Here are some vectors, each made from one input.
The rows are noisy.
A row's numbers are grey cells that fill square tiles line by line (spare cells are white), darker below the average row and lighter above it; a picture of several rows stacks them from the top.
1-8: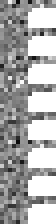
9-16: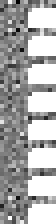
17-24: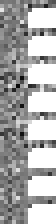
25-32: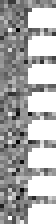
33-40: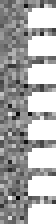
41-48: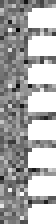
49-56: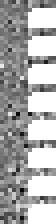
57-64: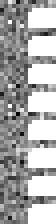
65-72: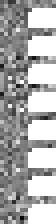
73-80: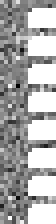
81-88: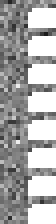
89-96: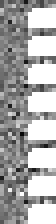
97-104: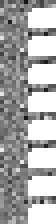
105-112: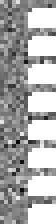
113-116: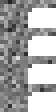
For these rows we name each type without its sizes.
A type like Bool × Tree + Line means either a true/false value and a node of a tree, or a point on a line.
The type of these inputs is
Line + Tree.
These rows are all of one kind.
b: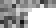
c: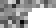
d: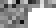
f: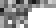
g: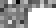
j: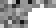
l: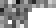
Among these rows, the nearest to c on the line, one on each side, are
b and j.
